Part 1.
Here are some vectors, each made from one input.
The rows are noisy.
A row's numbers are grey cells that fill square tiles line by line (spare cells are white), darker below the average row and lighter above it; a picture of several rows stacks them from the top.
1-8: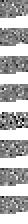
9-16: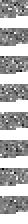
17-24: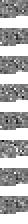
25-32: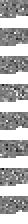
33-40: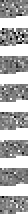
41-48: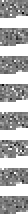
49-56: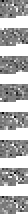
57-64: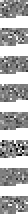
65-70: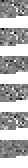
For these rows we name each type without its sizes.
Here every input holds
a list of points on a line.
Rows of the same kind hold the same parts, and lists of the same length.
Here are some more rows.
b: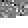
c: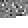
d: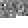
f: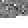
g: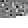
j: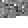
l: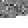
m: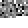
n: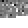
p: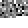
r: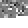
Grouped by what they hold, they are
b, c, g, n, r
d, f, j, l
m, p

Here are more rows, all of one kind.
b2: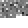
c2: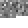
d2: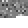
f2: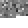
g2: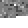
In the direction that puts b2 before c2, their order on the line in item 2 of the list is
d2, b2, g2, c2, f2.
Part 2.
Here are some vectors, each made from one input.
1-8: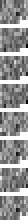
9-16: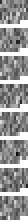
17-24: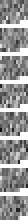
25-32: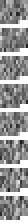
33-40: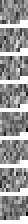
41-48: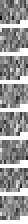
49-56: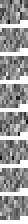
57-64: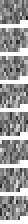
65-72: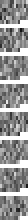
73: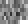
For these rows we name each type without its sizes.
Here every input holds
either a point on a circle, or a label.
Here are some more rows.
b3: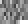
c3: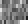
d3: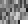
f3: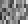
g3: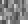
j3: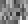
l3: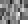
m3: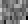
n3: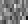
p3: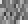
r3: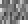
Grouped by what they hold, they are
b3, c3, g3, j3, m3, n3, p3, r3
d3, f3, l3

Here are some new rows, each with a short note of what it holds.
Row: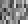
a label
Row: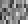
a label
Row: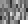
a label
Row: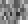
a point on a circle
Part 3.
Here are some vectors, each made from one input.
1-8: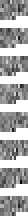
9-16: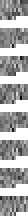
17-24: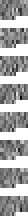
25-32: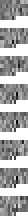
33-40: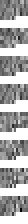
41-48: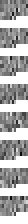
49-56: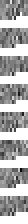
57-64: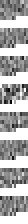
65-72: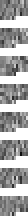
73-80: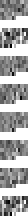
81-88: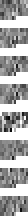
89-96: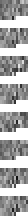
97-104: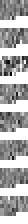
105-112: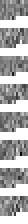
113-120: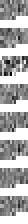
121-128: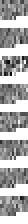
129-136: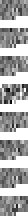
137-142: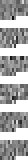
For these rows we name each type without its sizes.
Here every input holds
a list of items, each a point on each of two lines.
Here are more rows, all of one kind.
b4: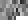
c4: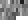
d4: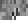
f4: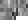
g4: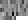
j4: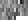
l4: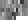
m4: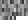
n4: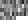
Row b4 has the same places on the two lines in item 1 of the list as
c4, j4 and l4.
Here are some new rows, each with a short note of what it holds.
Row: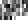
the empty list
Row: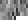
a list of two items
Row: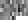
a list of one item
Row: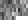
a list of one item
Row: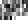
the empty list
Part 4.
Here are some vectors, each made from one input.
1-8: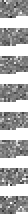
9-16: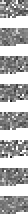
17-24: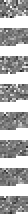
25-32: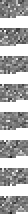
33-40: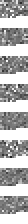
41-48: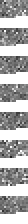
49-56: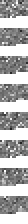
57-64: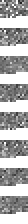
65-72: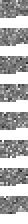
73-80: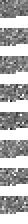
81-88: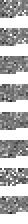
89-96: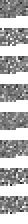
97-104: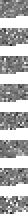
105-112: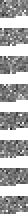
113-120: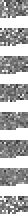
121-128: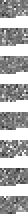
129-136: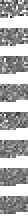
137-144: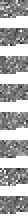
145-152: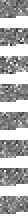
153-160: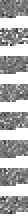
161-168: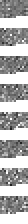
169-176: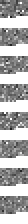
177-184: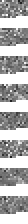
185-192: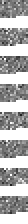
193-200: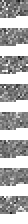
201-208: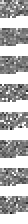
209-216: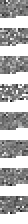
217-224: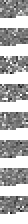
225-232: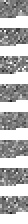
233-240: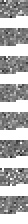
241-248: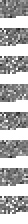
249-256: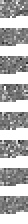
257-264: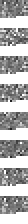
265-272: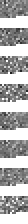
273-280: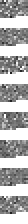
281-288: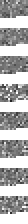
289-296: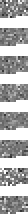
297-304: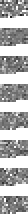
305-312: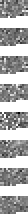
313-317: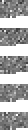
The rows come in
2 kinds.
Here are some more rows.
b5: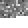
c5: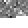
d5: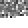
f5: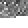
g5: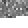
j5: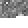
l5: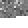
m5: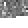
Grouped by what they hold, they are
b5, c5, g5, j5, l5
d5, f5, m5

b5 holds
a point on a 9-point line and a point on an 18-point line.
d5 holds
a point on a 12-point line.
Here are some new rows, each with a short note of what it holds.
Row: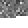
a point on a 12-point line
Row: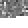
a point on a 12-point line
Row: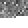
a point on a 12-point line
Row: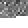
a point on a 12-point line
